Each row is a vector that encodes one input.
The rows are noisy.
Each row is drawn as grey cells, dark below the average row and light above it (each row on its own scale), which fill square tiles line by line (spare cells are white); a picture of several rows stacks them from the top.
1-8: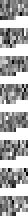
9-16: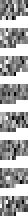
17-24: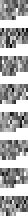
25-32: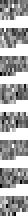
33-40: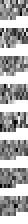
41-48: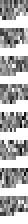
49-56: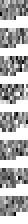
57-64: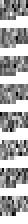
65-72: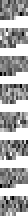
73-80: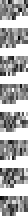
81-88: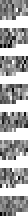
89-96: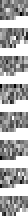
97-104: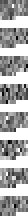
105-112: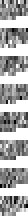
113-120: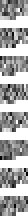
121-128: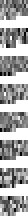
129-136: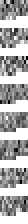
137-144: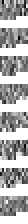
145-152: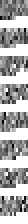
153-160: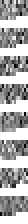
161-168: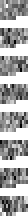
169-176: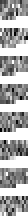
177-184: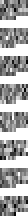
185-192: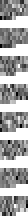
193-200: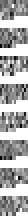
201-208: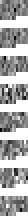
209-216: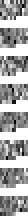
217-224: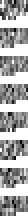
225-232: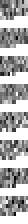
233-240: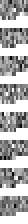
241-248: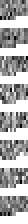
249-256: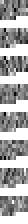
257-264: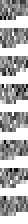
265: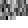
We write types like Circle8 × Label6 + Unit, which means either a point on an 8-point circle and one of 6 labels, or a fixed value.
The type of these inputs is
Label11 × Label11 × Label11.
